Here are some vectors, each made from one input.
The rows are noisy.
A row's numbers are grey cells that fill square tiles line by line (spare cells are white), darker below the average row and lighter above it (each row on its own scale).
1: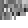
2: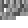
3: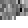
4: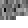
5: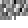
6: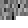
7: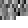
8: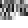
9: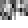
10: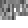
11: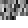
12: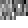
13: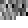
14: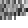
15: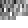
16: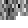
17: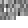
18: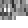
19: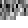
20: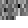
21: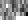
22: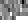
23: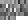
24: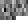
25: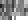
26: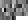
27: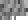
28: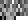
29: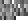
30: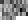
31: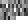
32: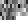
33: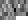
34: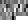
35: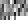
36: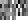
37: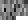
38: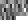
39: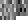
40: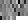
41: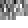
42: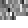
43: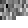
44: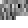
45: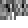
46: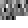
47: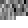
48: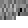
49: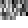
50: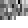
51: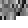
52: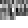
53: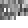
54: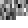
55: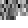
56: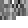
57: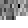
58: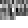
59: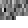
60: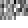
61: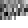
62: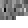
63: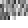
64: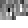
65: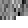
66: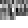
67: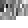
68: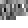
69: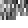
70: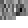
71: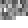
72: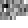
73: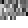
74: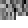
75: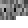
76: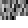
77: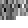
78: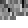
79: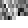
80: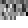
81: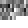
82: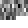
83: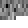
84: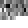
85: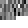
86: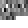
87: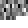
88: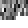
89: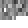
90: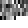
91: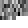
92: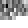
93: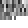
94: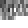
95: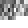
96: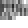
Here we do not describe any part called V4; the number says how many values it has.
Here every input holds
a list of up to two items, each a point on a 5-point line and a value of V4.
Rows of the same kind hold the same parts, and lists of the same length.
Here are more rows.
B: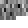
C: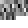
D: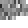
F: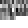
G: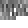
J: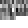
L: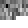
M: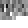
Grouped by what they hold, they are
B, C
D, G, L, M
F, J

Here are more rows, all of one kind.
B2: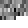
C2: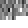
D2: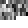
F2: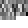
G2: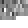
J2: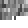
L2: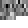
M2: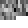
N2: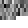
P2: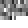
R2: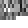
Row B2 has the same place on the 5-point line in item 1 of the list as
C2 and L2.
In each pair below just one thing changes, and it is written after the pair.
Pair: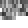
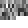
the value of V4 in item 1 of the list
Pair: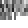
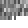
the value of V4 in item 1 of the list
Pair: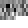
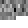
the value of V4 in item 1 of the list
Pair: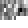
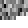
the place on the 5-point line in item 2 of the list
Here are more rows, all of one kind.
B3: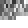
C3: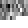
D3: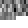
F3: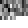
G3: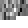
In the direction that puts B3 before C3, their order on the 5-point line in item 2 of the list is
F3, G3, B3, C3, D3.
